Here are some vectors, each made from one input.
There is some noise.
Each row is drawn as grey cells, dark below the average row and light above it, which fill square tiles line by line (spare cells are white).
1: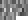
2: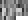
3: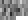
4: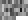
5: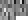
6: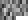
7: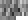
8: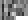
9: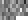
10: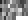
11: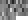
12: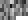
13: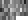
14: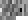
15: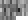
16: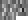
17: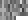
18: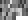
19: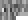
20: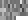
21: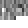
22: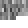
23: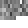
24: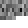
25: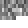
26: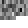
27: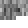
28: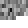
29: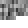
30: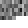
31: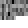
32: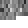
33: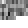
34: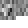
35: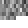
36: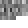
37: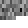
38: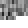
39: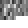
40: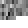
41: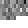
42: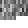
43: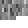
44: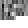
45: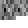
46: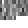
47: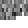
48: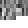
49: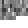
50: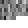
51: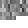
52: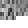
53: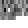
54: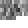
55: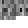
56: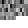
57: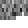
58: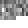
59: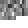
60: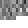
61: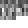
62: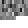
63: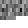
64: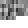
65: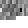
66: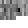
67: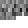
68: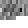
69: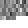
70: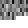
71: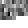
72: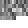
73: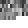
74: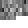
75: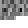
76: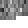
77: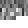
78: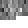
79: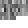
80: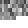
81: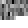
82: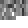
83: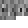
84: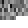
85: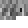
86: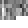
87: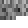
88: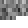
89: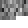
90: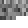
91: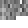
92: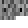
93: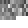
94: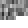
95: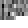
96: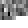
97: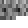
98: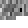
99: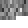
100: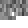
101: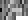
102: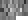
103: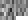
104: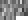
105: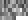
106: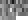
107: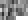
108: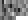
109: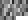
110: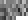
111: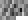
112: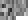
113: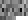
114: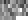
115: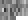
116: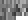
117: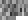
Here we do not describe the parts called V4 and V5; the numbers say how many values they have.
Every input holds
a value of V4 and a value of V5, together with either a point on a 6-point line, or three true/false values.
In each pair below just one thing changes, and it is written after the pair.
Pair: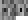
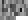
the value of V4
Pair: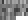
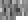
the value of V4
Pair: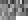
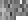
the value of V4
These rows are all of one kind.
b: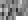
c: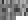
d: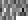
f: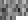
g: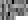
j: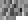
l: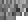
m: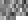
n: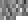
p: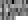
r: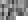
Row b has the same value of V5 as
g, p and r.
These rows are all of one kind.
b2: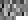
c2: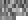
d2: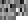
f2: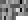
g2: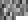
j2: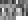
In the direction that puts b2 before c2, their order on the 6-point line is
j2, b2, d2, f2, g2, c2.
